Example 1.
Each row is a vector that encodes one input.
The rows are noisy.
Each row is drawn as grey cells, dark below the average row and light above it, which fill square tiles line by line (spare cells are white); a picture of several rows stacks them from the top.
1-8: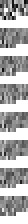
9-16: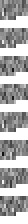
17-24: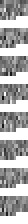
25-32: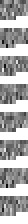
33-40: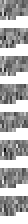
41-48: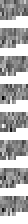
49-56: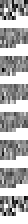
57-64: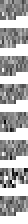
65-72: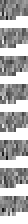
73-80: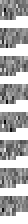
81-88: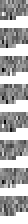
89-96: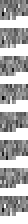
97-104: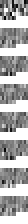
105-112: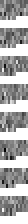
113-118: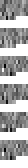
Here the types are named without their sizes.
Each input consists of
either a fixed value, or five true/false values.
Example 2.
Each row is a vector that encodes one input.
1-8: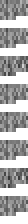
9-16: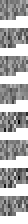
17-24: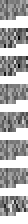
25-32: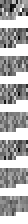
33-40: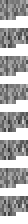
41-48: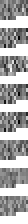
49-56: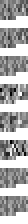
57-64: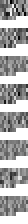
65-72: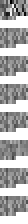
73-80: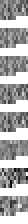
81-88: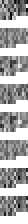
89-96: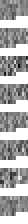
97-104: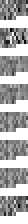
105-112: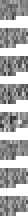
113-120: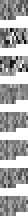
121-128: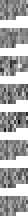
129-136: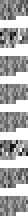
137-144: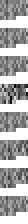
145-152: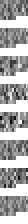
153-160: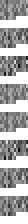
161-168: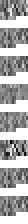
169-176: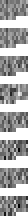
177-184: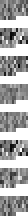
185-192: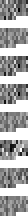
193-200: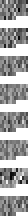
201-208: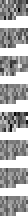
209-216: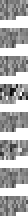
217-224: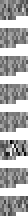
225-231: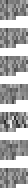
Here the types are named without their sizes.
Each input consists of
a node of a tree.
